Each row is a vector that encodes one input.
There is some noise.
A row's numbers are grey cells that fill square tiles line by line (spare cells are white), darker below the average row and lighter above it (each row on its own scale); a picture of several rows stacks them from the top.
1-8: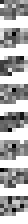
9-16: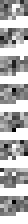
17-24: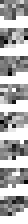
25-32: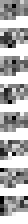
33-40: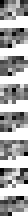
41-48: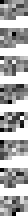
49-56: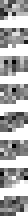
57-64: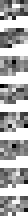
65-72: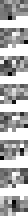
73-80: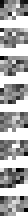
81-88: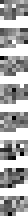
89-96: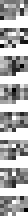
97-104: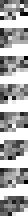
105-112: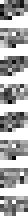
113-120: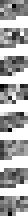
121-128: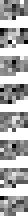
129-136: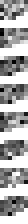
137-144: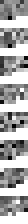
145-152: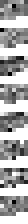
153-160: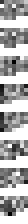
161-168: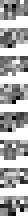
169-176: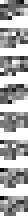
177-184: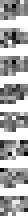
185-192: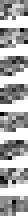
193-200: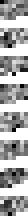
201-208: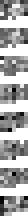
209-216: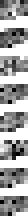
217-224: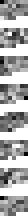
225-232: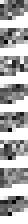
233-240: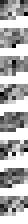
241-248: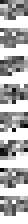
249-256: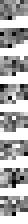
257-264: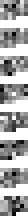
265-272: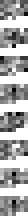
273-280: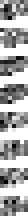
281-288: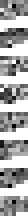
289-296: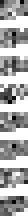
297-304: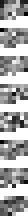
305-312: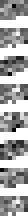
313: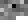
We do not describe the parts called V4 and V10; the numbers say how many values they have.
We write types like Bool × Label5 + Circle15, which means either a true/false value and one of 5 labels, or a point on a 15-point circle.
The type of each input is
(Bool × V10 + V4) × Label6.
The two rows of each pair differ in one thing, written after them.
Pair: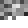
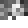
the value of V10
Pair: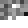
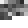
the label
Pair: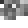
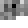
the label
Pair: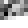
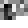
the label
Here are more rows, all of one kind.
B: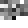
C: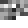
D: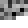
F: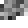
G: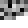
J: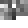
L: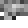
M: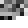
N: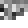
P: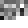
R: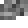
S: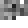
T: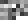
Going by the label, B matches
C, J and T.
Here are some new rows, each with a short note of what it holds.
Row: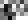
one of 6 labels, a true/false value and a value of V10
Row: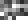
one of 6 labels and a value of V4
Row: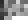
one of 6 labels, a true/false value and a value of V10
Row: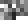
one of 6 labels and a value of V4
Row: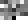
one of 6 labels and a value of V4
